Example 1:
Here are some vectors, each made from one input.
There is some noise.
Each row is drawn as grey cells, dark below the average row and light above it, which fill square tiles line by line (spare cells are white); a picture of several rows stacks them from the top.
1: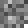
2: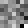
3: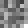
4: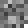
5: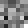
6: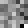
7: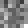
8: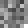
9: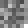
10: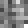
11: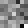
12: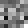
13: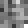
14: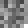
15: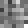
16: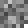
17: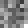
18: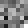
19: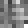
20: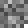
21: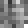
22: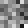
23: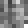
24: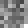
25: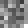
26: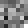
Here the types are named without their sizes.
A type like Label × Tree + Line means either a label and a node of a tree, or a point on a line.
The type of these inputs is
Label.
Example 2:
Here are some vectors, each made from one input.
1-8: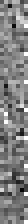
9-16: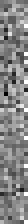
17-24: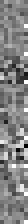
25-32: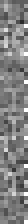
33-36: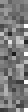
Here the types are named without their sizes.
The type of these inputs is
Label.
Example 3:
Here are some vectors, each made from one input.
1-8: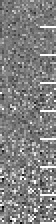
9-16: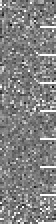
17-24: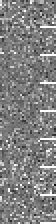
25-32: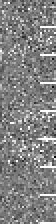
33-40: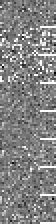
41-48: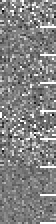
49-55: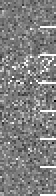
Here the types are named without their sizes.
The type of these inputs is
Line.
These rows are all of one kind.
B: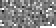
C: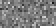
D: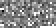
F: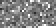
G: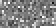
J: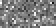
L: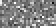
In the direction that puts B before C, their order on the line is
F, B, L, D, G, C, J.
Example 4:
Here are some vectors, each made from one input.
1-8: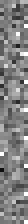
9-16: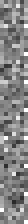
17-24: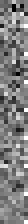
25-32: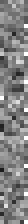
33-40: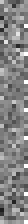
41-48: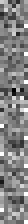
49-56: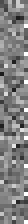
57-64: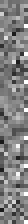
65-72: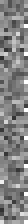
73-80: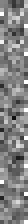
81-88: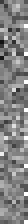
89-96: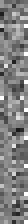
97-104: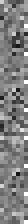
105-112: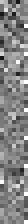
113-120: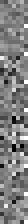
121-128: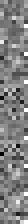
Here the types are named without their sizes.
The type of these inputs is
Tree + Unit.
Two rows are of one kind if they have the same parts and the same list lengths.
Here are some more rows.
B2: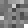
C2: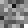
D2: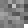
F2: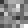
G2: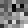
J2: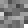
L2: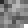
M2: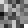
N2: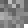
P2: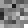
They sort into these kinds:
B2, C2, D2, F2, J2, L2, M2, N2, P2
G2

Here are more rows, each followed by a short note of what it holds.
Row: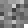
a node of a tree
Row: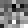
a fixed value
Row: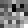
a fixed value
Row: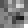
a node of a tree
